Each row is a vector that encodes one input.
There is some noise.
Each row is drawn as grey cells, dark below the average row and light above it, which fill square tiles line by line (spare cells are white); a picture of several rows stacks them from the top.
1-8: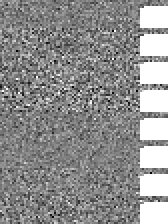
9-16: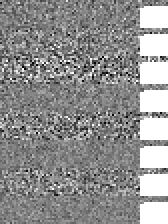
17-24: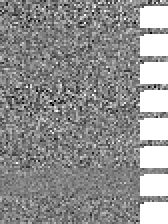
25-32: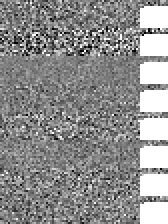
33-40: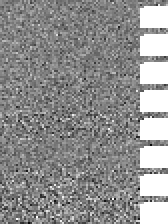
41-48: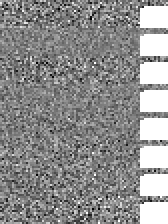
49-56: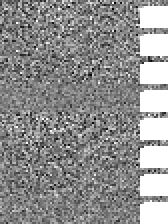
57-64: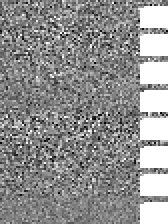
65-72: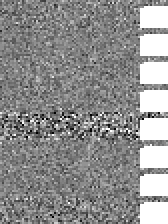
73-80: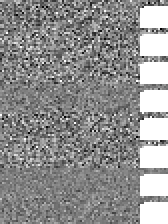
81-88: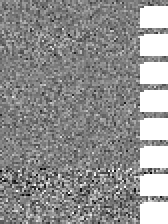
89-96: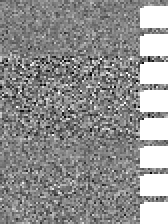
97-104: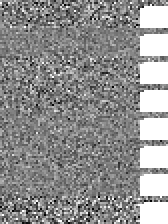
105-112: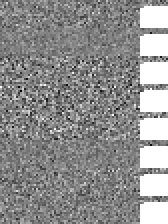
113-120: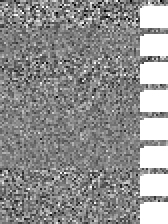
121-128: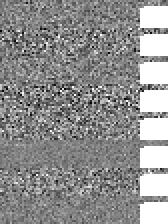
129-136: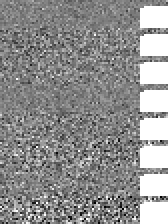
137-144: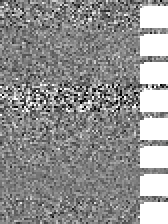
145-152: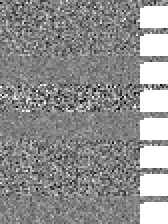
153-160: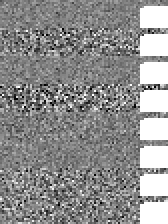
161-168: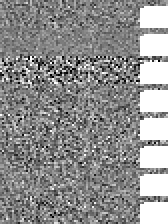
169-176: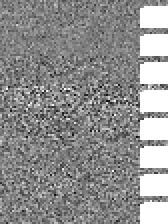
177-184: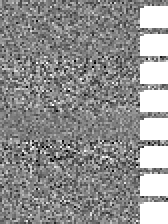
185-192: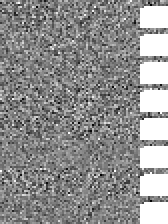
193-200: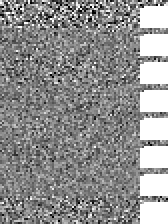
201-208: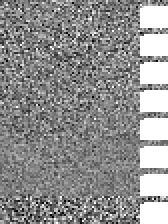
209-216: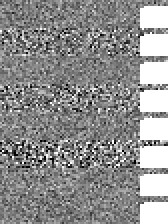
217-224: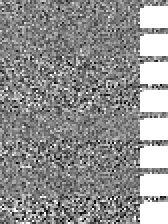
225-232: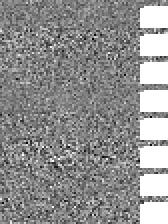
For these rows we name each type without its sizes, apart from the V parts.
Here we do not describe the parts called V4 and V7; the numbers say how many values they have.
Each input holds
either two labels, or a true/false value and a value of V7, or a value of V4.
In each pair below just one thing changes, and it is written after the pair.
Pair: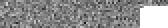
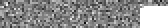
the true/false value
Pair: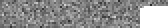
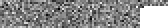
the value of V7
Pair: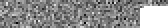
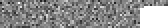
the value of V7
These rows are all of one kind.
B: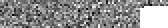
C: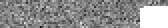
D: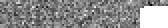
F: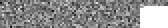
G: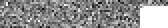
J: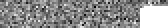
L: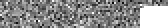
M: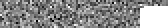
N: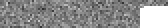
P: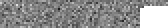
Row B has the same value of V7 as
C, L and M.
